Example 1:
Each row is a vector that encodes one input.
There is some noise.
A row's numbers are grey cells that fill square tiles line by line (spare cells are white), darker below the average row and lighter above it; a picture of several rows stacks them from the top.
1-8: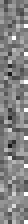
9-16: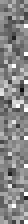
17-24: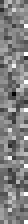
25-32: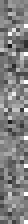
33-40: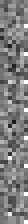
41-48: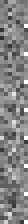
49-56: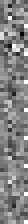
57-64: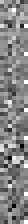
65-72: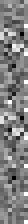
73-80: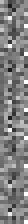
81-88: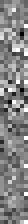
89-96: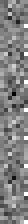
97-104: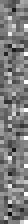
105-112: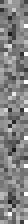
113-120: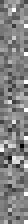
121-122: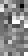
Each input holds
a list of up to two points on a 6-point line.
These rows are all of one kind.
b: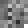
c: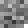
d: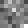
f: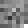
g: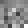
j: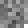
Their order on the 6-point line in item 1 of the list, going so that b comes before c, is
d, f, g, b, j, c.
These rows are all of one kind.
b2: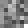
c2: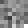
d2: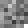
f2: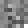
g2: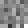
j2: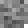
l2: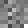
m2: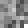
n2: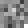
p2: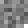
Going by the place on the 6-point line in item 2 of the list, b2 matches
d2 and m2.
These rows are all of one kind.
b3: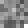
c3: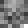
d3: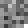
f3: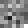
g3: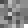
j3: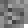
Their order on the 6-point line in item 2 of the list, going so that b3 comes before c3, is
j3, g3, f3, b3, c3, d3.
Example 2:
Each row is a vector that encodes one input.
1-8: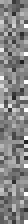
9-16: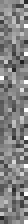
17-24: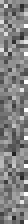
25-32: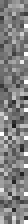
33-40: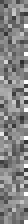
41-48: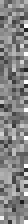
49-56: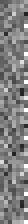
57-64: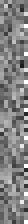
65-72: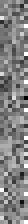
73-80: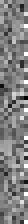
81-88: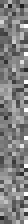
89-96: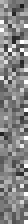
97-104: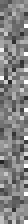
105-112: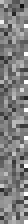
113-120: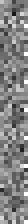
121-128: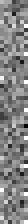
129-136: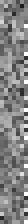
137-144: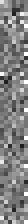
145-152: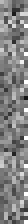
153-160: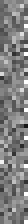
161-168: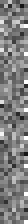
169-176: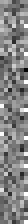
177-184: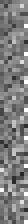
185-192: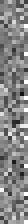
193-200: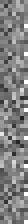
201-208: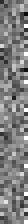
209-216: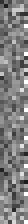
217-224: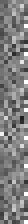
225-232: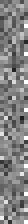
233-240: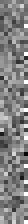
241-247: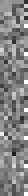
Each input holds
either one of 7 labels, or a point on a 6-point line.
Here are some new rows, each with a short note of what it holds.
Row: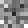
a point on a 6-point line
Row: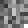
one of 7 labels
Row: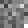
one of 7 labels
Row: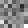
a point on a 6-point line
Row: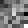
one of 7 labels
